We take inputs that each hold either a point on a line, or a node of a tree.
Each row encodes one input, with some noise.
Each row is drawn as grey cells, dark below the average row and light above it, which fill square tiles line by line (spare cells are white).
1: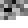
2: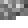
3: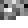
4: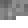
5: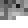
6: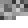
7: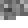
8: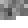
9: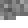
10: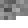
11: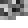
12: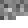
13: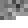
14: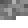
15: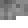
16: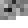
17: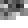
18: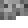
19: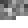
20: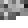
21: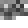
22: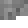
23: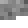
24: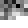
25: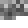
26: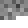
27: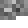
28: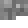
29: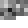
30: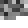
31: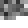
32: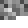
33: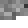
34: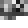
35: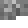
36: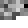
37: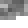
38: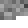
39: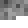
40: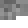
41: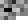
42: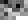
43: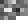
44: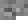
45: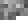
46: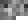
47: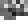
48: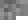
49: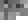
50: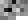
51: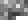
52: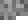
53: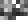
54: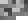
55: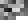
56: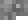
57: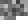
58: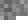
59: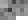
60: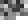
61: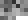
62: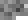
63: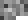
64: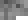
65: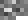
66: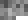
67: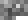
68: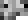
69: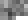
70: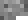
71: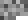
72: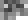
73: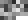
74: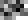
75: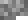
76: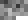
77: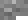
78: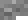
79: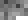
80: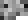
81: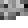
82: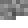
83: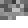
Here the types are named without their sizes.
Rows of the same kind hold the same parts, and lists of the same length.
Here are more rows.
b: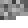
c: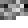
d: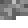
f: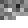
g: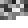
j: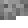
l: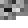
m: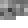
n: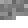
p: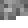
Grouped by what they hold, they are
b, f, j, n, p
c, d, g, l, m

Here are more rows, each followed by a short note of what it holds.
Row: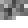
a node of a tree
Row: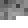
a point on a line
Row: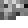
a node of a tree
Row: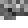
a point on a line
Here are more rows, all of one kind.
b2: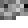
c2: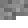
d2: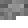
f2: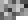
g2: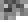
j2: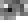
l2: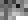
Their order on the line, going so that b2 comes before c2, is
d2, l2, b2, c2, g2, j2, f2.
